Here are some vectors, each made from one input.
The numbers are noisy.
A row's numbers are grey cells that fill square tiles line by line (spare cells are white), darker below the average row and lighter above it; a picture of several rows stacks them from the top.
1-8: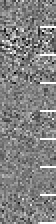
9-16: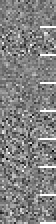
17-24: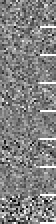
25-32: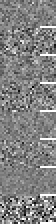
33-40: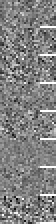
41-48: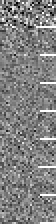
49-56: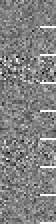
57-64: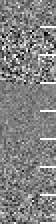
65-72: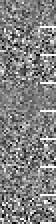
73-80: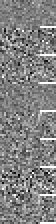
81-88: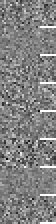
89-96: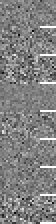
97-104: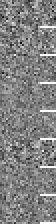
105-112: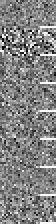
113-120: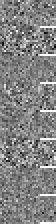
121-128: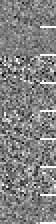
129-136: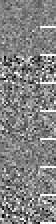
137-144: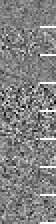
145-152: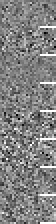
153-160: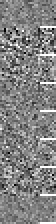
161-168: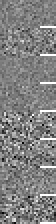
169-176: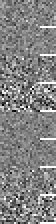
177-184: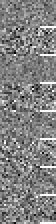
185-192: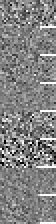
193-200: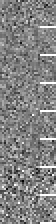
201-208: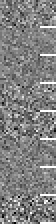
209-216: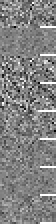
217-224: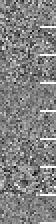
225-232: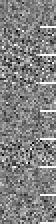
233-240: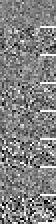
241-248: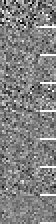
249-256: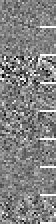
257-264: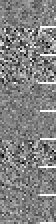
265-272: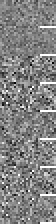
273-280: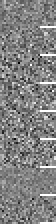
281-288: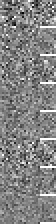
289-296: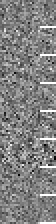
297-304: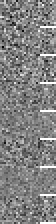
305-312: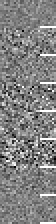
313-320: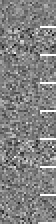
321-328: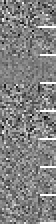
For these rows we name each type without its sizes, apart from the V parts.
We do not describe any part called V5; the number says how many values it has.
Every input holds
a list of items, each either a point on each of two lines, or a true/false value and a value of V5.
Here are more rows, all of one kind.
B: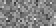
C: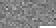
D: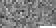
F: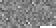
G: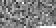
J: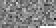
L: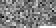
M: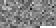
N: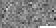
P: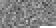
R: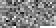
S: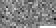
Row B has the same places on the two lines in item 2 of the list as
L, M, P and R.
